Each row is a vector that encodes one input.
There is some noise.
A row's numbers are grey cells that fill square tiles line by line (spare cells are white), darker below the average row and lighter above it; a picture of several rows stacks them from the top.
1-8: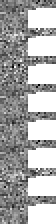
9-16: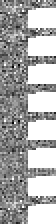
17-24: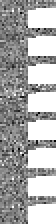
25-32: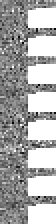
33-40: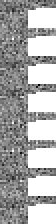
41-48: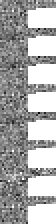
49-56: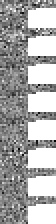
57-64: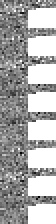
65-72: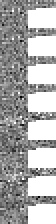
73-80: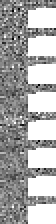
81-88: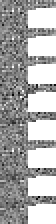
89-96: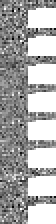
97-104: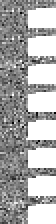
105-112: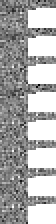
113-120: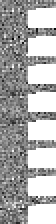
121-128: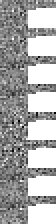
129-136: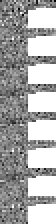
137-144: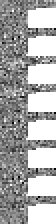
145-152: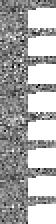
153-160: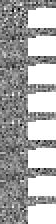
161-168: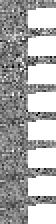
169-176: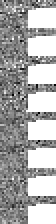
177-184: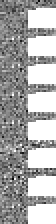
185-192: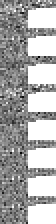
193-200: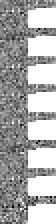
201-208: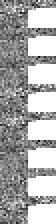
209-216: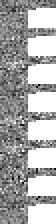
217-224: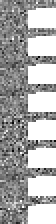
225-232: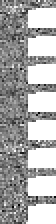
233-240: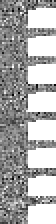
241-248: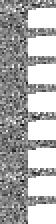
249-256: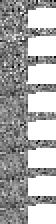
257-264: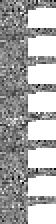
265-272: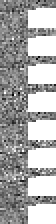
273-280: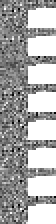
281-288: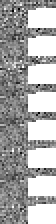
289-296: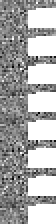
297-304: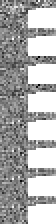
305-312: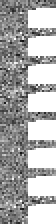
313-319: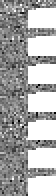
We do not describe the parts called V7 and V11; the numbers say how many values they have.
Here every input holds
a true/false value, together with either a point on a 9-point line, or a node of an 8-node tree, a value of V7 and two values of V11.
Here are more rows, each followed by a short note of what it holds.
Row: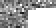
a point on a 9-point line and a true/false value
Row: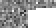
a node of an 8-node tree, a true/false value, a value of V7 and two values of V11
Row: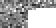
a point on a 9-point line and a true/false value
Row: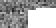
a node of an 8-node tree, a true/false value, a value of V7 and two values of V11
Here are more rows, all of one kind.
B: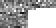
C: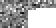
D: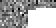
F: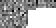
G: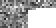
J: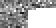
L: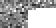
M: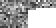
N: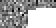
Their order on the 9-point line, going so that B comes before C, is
M, G, D, N, F, B, J, L, C.
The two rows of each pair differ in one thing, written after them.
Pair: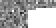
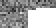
the true/false value
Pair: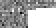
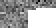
the true/false value
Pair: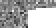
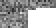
the true/false value
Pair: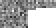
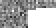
the value of V7
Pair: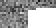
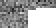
the value of V7
